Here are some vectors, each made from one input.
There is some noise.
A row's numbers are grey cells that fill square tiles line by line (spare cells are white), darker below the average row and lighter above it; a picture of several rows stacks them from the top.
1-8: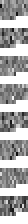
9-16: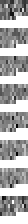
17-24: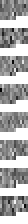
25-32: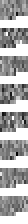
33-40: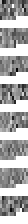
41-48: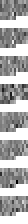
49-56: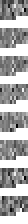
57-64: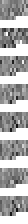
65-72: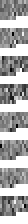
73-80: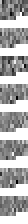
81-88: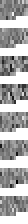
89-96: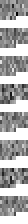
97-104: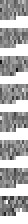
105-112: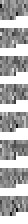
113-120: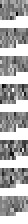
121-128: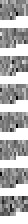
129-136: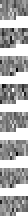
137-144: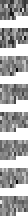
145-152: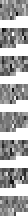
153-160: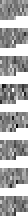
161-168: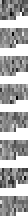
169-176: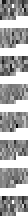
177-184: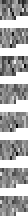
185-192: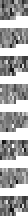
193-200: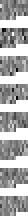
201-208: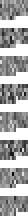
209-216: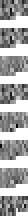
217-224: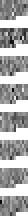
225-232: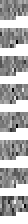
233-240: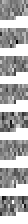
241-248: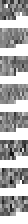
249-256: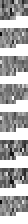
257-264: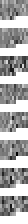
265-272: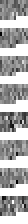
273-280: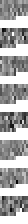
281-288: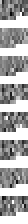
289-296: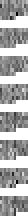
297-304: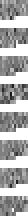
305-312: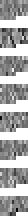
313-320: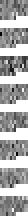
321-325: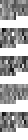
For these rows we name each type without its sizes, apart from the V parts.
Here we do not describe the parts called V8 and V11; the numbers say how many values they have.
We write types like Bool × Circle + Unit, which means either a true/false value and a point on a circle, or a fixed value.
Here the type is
Bool × (Circle + V11) + V8.
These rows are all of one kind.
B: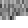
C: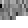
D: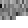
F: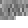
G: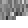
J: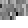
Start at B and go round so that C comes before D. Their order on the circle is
B, F, J, G, C, D.
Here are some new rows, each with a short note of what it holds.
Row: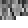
a value of V8
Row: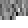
a true/false value and a value of V11
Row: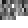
a value of V8
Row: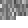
a true/false value and a value of V11
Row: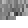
a point on a circle and a true/false value
